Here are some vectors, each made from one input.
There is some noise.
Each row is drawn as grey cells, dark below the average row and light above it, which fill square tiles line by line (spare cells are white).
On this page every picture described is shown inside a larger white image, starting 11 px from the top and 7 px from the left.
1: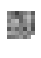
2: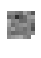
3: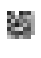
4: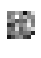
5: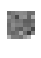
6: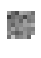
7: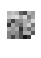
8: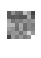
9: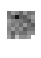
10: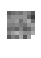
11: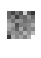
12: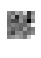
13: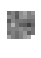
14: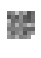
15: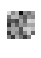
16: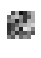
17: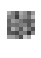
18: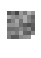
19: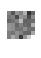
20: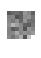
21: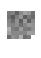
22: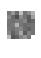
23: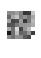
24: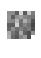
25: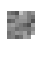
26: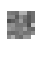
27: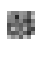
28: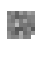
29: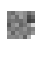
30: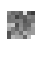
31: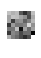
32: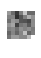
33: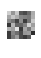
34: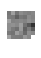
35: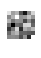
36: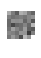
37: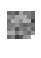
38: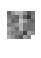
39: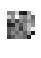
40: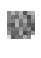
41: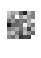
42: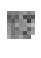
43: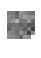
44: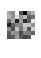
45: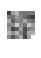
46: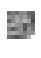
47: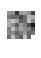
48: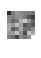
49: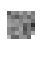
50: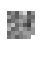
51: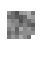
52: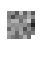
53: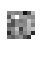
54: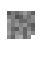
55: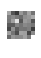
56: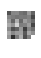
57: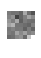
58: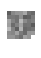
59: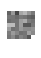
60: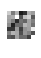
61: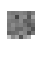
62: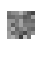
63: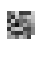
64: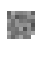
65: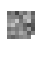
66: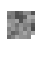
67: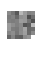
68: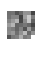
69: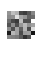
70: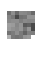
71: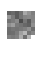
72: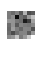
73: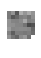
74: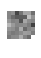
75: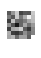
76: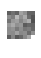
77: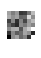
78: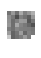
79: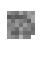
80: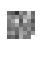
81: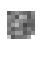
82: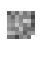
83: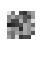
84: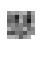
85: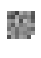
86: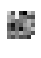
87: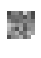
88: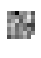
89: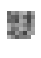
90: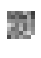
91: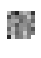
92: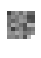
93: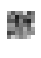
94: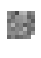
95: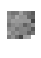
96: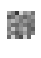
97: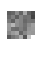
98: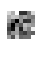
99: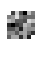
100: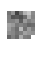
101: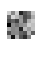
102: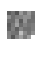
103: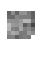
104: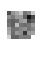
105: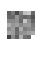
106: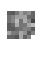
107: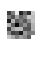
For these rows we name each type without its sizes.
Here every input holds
either a fixed value, or two labels, or four true/false values.
